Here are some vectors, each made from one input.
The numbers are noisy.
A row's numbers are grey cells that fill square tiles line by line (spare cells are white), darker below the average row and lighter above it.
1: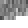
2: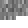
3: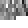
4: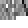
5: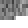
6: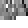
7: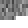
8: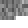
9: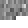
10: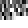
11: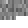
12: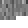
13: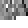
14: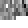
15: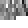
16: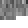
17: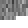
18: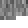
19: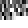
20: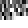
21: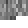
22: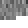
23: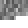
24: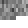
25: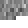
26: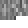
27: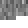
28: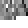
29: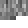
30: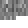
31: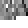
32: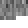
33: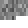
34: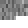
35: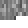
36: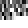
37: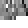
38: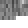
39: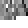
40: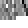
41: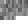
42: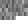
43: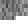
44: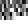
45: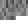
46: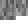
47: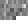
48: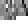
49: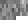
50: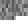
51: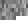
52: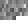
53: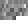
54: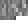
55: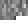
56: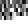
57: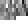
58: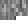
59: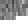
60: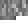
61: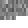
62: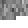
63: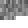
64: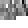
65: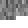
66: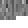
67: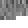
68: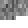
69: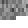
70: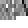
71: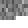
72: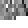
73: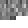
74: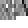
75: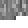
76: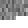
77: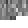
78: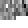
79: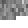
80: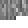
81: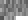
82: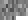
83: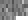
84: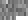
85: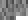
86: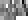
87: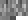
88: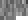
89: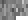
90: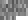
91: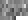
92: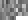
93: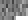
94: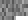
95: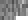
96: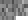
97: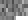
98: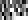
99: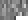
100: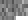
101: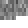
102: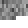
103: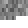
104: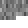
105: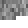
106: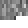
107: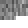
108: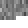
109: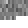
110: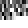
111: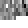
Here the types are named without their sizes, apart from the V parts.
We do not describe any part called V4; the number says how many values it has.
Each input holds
a list of items, each a true/false value and a value of V4.
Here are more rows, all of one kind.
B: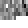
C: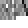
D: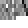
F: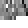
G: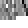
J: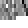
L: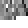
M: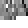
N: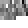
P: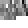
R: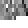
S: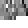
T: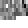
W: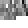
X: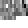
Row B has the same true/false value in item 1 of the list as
C, D, L and R.
